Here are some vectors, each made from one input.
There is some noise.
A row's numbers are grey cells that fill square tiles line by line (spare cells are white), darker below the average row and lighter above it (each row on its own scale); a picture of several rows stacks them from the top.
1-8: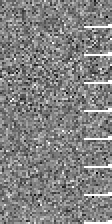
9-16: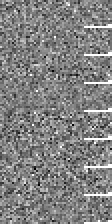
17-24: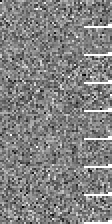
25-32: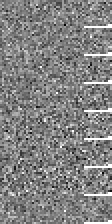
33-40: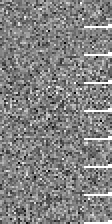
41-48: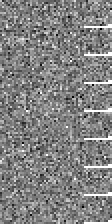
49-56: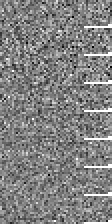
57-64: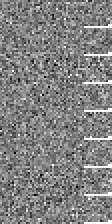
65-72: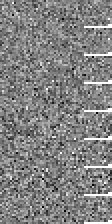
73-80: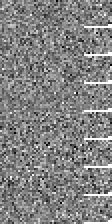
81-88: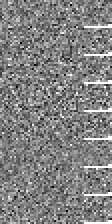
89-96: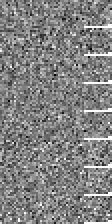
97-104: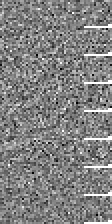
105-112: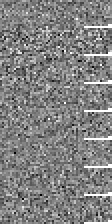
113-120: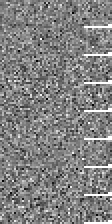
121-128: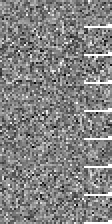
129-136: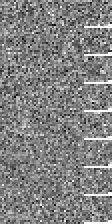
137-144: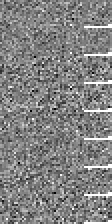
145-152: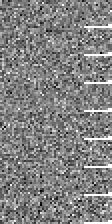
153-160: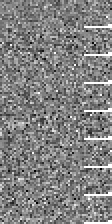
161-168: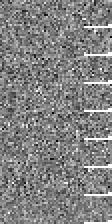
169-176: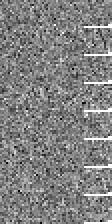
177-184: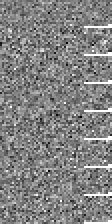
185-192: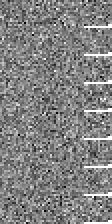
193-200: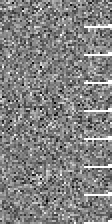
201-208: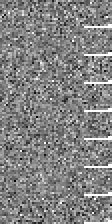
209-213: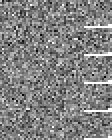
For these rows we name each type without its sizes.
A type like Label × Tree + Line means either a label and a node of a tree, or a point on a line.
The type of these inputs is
(Bool × Bool × Bool + Unit) × Circle + Line.
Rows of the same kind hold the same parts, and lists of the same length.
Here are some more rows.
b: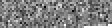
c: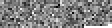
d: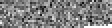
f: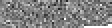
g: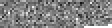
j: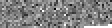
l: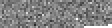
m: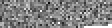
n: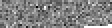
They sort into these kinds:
b, f, j, m
c, n
d, g, l

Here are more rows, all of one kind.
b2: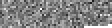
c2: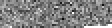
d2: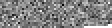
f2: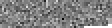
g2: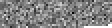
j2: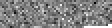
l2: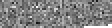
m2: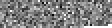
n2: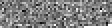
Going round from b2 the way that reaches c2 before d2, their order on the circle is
b2, j2, g2, f2, n2, c2, d2, m2, l2.
